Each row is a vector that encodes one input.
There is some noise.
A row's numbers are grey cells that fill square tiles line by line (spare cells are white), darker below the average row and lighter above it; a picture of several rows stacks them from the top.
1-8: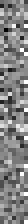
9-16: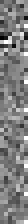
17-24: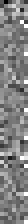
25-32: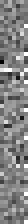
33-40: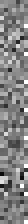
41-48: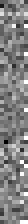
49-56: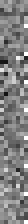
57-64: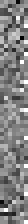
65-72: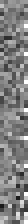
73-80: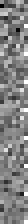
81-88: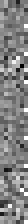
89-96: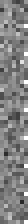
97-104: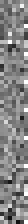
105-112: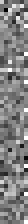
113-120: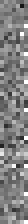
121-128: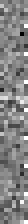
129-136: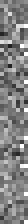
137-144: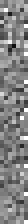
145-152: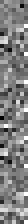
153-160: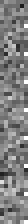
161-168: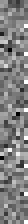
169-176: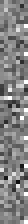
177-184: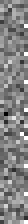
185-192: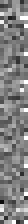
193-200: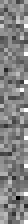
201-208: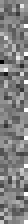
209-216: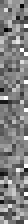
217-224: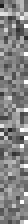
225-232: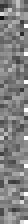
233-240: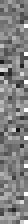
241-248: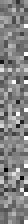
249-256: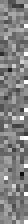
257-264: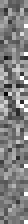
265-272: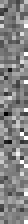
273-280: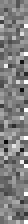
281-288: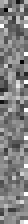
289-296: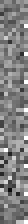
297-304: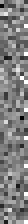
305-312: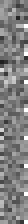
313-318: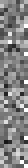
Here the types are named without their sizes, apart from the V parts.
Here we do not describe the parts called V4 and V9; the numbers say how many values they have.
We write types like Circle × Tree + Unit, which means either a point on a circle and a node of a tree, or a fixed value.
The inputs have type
Bool × List(V4) × Tree + Line + V9.
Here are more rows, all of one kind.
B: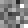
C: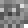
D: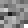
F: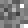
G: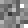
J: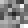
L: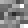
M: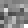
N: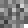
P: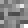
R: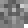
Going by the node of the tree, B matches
F, L and N.
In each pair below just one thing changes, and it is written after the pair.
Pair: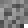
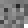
the node of the tree
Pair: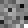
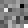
the true/false value
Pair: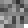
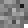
the value of V4 in item 2 of the list
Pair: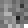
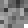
the true/false value
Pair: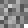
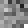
the value of V4 in item 1 of the list
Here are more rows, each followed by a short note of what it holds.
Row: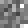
a node of a tree and a true/false value, together with the empty list
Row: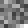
a node of a tree and a true/false value, together with a list of two items
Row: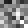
a point on a line
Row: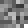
a node of a tree and a true/false value, together with a list of one item
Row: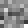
a node of a tree and a true/false value, together with the empty list
